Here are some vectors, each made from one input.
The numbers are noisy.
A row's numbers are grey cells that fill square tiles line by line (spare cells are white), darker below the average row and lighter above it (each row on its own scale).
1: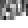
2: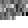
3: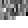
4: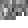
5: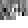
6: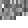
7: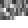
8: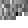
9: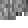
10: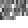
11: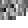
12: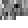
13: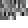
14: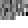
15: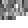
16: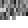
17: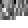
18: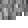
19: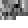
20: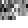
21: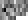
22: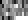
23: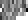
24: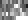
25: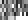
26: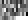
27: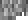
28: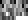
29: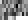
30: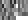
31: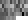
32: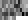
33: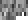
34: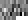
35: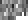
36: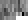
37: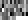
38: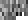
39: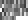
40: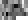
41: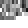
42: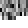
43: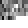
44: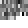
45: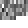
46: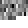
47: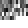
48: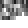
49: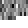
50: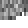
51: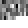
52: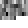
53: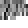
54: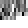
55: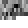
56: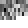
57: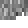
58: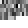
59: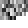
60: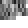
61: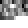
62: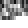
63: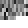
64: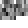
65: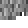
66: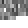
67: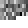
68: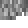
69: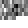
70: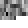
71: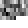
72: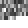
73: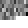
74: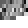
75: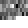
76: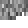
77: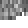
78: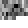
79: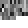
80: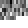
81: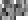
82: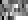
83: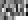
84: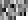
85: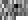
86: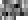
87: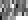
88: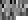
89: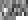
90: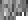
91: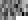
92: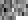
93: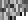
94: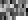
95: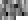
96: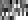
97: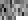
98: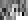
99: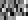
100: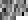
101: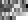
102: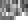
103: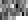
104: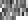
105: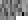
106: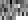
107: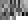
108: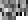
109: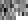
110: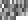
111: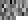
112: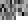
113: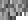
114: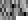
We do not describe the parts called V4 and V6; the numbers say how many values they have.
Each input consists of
either a point on a 5-point line and a true/false value, or a value of V4 and a value of V6.
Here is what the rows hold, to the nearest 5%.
About 40% of them hold a point on a 5-point line and a true/false value. The rest hold a value of V4 and a value of V6.
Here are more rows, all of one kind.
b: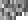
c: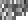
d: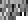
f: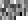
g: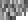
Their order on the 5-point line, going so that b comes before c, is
b, g, f, d, c.
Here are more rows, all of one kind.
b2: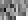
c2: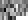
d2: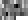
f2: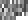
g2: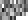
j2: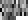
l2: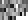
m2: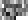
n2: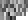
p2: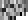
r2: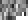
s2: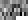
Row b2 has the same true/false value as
f2, n2 and r2.
